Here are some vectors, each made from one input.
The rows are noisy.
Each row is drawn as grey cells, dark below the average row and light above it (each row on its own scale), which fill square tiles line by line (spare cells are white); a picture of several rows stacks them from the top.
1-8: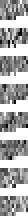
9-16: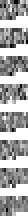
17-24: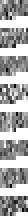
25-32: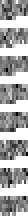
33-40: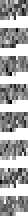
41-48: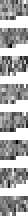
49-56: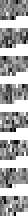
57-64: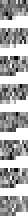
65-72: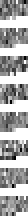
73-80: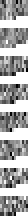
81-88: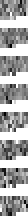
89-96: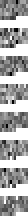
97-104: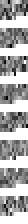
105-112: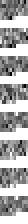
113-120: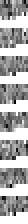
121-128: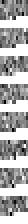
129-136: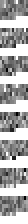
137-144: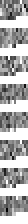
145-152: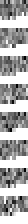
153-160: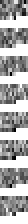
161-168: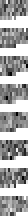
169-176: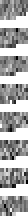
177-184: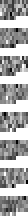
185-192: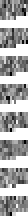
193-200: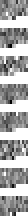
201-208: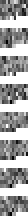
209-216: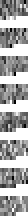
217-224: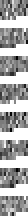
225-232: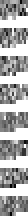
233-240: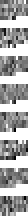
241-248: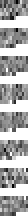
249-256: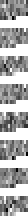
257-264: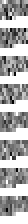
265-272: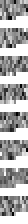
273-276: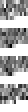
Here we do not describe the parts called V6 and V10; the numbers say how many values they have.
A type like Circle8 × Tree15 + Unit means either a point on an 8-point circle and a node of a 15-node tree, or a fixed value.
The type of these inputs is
(Label5 × V6 + List2(Circle11)) × V10.
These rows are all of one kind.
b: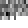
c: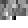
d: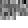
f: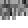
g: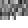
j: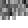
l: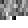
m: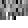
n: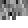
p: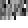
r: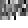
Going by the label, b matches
f, j and n.
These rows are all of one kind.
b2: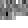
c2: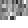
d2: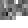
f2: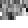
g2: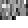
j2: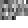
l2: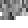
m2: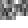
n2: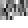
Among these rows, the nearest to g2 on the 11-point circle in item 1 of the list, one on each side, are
b2 and n2.
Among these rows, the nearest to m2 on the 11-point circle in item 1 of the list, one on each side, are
b2 and j2.
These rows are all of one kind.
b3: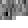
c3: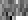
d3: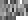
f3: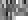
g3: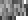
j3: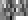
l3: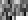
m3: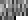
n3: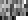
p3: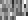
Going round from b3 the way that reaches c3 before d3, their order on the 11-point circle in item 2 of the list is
b3, f3, n3, p3, g3, c3, d3, j3, l3, m3.
